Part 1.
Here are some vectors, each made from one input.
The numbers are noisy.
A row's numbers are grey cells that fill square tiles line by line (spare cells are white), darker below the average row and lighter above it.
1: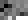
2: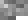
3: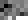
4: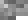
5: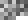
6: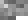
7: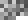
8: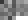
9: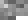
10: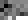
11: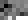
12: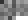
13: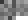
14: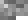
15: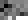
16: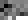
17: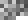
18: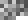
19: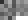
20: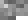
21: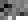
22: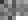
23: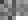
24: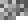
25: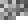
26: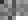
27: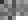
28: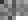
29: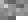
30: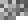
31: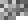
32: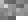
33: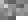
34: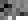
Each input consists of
a point on a 4-point line.
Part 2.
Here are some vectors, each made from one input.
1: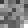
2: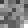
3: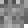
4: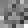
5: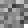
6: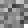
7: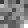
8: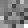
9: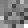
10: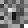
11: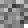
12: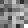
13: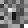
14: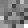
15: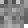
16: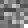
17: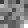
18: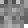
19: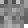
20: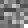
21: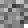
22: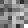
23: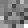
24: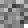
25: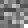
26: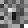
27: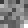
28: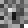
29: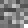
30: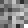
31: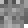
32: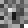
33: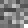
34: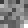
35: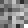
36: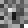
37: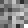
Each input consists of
a point on a 7-point line.
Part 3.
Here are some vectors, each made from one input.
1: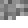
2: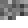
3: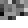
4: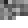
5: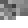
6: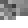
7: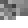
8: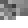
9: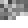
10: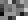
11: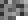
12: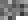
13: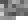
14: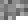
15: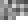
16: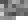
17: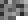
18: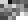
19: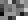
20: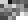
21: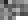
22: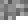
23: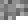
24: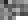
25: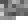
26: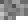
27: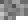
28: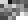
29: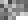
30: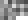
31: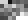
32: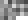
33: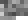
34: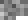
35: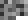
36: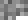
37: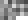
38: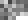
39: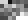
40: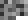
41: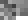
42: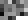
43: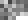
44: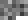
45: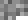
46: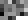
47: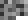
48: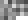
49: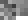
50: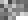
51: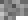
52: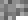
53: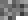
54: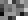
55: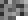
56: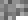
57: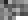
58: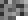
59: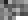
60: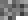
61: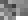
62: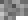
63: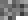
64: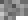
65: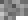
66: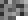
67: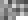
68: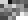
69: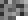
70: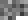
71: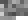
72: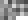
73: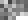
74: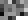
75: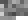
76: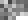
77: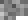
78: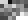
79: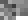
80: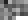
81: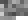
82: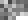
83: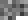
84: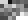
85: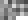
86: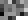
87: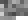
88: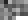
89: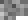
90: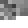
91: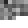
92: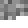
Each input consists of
a point on an 11-point line.
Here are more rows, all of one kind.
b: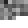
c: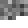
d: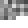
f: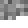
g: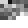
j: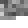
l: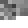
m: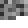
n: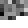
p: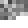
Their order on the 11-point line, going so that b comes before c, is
g, p, d, f, j, l, b, c, m, n.
